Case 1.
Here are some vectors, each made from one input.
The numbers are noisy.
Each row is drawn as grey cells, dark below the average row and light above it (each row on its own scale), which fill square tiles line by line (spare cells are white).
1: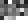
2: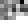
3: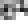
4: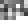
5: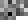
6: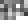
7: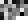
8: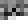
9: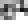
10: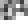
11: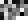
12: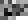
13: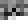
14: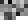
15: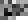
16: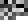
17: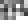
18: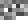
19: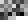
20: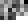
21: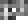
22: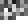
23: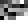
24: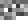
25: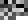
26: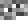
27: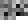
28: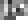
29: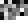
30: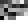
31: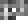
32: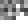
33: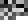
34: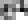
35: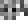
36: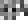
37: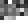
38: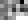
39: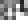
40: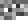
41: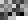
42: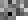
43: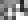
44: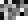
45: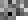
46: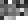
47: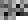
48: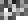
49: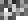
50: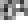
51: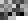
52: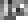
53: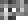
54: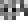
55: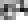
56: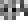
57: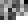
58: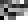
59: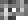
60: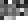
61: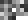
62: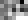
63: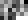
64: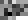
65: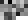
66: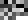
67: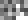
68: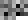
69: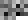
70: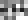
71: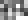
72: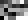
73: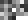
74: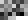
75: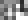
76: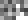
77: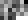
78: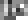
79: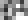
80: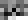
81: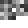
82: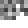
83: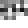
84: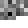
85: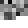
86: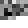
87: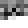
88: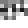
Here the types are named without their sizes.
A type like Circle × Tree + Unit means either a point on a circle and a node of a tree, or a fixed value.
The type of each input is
Bool × Bool × Bool × Bool + Label.
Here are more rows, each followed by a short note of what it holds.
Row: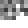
a label
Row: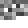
four true/false values
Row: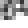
a label
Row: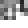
a label
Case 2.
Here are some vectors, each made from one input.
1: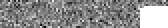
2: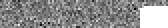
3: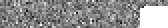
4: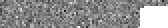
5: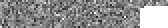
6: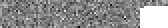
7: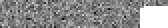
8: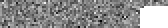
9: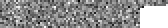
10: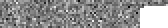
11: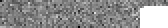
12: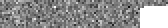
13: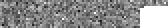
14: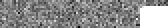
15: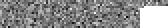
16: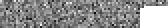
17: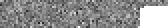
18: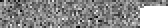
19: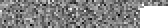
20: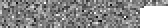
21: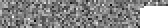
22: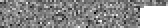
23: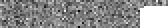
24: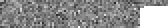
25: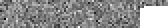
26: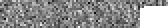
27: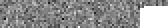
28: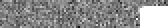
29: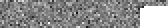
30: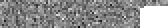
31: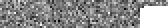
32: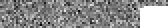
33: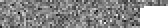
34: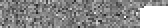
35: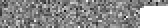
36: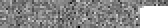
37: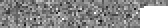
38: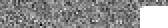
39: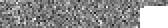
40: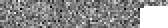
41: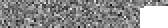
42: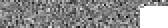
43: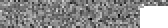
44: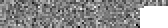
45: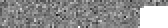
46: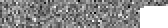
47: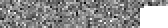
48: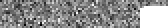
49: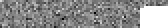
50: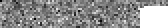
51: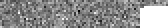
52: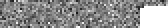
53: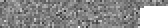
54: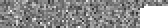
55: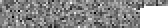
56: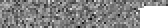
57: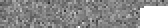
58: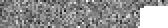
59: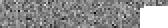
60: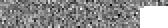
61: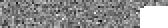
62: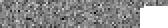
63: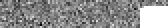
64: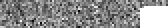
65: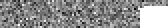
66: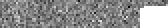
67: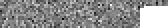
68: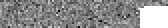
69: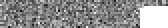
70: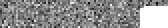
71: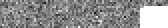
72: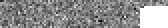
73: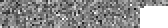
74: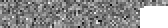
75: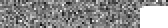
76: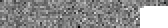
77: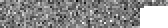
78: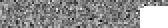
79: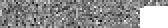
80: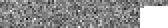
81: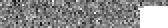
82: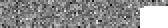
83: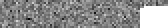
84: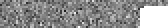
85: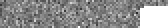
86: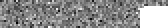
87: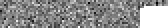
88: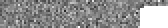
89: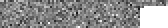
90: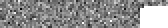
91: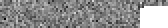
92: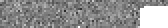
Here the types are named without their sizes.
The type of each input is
Circle + Tree + Unit.
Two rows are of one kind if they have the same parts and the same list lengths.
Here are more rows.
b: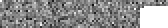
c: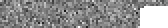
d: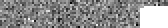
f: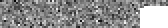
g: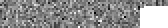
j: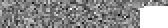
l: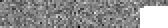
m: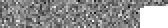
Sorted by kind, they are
b, c, g, m
d, l
f, j

